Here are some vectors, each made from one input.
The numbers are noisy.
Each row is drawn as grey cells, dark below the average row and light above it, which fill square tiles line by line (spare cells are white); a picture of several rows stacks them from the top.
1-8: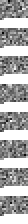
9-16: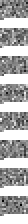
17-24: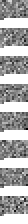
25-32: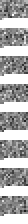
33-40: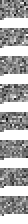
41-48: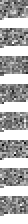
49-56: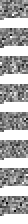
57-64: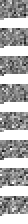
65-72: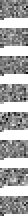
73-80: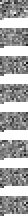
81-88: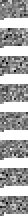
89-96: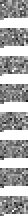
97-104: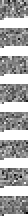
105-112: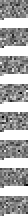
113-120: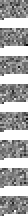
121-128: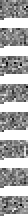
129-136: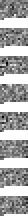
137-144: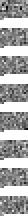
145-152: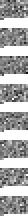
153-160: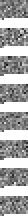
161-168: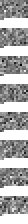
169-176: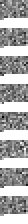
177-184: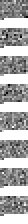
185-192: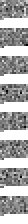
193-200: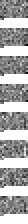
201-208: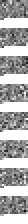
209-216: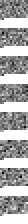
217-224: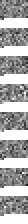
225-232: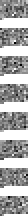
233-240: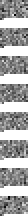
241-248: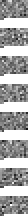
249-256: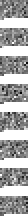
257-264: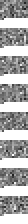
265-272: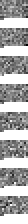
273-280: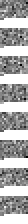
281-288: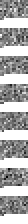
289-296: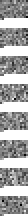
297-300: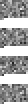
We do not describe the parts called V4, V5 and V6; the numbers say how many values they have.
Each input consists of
either a point on each of two 10-point circles, or three true/false values and a value of V4, or a value of V5 and a value of V6.
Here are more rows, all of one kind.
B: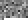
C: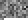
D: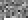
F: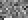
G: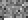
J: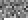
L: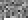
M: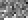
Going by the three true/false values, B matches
D and L.
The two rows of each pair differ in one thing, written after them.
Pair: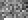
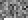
the value of V4
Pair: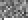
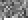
the value of V4
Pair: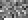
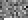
the value of V4
